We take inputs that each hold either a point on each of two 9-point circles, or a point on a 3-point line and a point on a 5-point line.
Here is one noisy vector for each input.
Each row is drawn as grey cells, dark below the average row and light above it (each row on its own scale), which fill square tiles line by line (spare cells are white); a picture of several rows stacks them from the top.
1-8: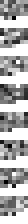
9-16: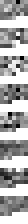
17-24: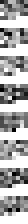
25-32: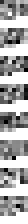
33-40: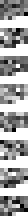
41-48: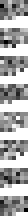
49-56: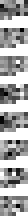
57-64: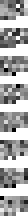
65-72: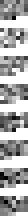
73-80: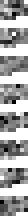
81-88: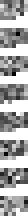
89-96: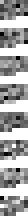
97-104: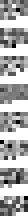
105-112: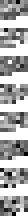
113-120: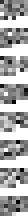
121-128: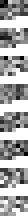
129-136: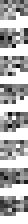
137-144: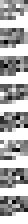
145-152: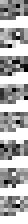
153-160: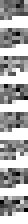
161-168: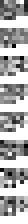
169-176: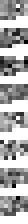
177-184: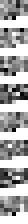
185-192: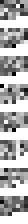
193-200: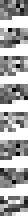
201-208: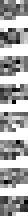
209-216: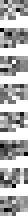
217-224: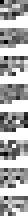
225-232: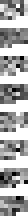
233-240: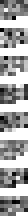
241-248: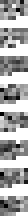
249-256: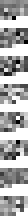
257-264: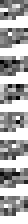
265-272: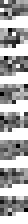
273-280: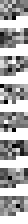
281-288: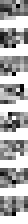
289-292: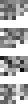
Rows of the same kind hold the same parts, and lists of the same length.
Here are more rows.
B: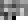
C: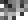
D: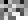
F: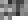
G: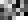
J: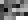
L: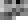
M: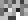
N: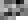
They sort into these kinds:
B, F, G, J, L, N
C, D, M

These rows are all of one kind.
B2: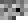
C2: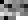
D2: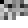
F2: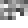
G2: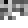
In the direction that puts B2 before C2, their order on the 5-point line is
B2, C2, D2, F2, G2.
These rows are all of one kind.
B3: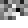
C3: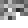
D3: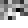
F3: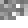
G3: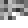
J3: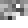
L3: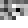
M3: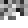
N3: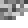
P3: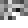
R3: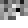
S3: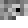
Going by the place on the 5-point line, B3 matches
D3, G3, P3 and R3.
